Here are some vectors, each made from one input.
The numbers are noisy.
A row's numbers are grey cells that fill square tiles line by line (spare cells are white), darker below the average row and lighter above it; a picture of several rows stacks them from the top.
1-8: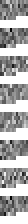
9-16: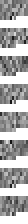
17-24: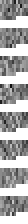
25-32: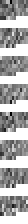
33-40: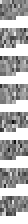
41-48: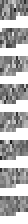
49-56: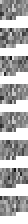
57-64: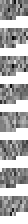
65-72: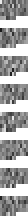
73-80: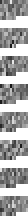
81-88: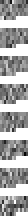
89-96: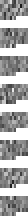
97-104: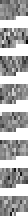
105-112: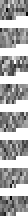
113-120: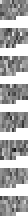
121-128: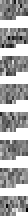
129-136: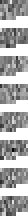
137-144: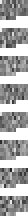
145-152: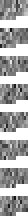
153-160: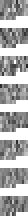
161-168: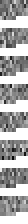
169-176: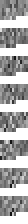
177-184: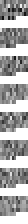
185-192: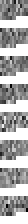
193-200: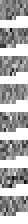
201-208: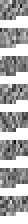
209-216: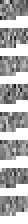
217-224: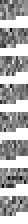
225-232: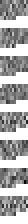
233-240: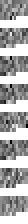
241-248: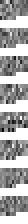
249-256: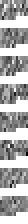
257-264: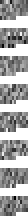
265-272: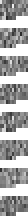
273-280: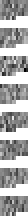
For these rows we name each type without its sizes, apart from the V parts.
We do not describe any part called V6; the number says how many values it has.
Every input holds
either a label, or four true/false values, or two values of V6.
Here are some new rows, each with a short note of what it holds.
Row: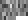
a label
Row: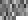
a label
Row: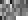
a label
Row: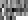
two values of V6
